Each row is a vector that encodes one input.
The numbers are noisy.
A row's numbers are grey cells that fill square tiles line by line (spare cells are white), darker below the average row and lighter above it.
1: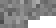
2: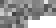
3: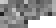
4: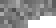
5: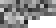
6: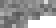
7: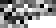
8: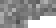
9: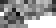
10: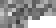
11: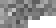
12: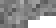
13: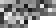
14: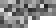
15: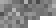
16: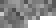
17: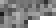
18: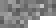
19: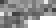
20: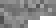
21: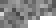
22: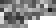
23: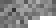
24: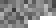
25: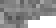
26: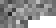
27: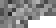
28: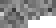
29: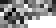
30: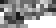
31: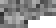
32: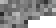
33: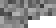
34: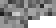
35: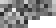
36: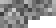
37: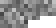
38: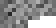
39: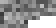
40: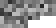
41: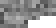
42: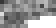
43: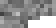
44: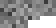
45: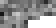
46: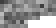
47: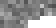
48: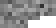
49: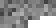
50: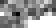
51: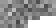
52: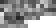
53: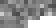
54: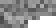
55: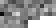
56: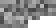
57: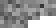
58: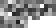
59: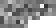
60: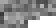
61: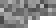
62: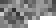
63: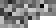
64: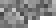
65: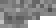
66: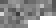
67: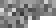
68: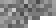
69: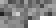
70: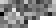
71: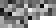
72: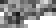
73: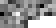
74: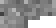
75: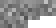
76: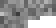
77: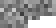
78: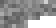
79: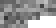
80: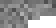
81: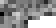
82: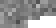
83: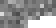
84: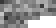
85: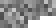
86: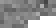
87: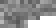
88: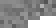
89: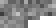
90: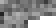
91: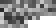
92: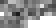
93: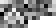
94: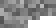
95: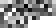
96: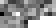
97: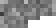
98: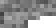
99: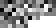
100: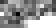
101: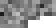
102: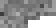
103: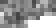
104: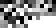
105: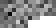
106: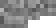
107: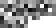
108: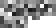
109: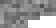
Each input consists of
a true/false value, together with either a point on a 7-point line, or a point on an 11-point line.
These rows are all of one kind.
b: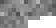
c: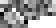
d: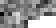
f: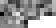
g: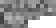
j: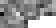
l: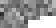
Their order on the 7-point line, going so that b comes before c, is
f, b, d, j, g, l, c.
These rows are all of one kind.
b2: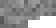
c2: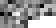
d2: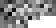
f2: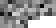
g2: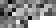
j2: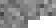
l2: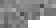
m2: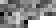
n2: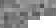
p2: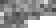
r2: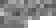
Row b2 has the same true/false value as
d2, g2, m2 and r2.
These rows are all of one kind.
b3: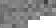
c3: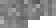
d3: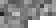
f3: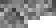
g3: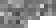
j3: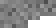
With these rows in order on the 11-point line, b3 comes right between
g3 and j3.
